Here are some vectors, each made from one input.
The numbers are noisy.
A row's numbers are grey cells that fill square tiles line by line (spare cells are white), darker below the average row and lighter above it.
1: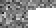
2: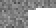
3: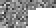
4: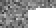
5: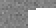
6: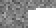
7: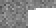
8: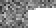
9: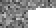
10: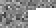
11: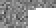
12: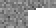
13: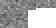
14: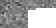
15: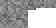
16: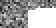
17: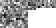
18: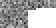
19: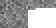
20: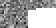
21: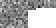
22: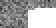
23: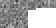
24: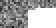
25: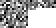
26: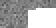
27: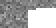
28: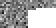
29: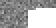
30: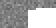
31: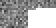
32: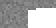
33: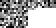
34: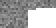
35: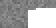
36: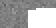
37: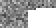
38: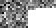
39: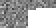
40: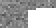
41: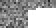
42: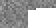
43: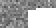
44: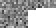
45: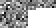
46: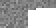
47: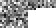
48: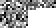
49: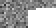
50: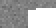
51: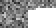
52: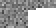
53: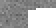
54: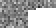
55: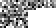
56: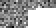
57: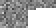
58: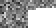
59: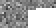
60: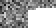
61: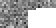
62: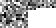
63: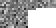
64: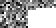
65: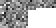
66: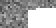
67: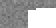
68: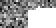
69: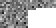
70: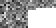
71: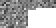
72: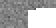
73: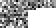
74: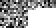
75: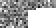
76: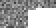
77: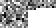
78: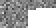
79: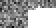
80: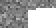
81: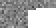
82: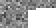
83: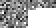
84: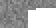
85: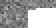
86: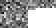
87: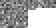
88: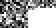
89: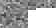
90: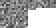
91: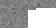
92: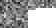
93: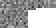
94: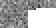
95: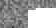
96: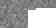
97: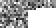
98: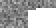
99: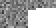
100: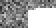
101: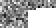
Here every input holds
a true/false value, together with either one of 7 labels, or a point on a 5-point line.
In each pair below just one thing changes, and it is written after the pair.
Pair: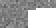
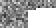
the true/false value
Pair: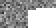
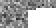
the true/false value
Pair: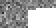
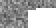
the label
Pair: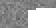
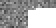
the label
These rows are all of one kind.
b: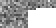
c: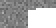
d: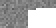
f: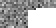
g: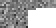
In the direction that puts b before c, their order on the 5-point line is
g, b, d, c, f.
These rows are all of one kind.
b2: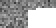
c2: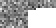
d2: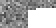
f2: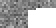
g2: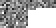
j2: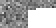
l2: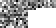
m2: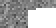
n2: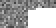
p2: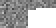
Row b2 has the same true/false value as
c2, g2 and p2.
